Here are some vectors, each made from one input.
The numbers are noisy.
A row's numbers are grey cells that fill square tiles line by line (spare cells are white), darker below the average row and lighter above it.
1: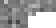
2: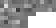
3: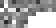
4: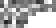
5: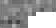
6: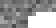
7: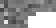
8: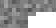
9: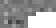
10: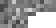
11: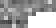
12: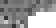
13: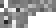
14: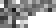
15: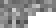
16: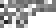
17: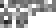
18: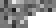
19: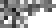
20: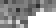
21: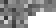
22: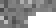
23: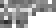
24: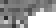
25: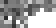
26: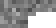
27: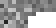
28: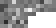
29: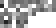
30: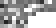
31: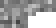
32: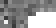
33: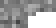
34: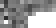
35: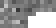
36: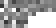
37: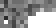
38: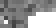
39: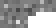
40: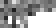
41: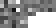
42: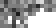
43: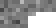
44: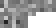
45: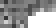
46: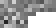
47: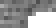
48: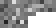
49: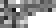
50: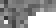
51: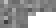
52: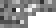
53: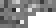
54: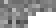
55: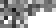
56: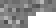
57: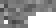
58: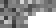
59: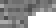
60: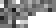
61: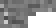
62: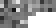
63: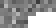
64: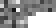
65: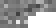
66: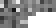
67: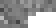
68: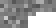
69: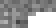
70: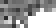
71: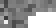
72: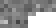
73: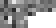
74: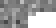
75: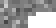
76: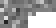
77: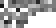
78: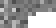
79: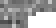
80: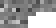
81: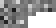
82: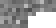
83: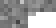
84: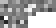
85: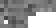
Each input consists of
a point on a 6-point line, together with either a point on a 4-point line, or four true/false values.
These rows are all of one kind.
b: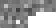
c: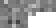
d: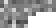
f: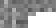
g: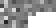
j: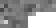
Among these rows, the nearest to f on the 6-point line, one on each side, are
b and j.
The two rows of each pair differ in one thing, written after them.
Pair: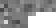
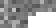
the place on the 6-point line
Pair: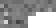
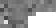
one of the four true/false values
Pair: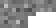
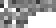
one of the four true/false values
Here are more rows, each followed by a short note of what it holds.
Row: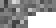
a point on a 4-point line and a point on a 6-point line
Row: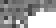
a point on a 6-point line and four true/false values
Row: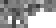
a point on a 6-point line and four true/false values
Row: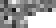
a point on a 4-point line and a point on a 6-point line
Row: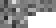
a point on a 4-point line and a point on a 6-point line
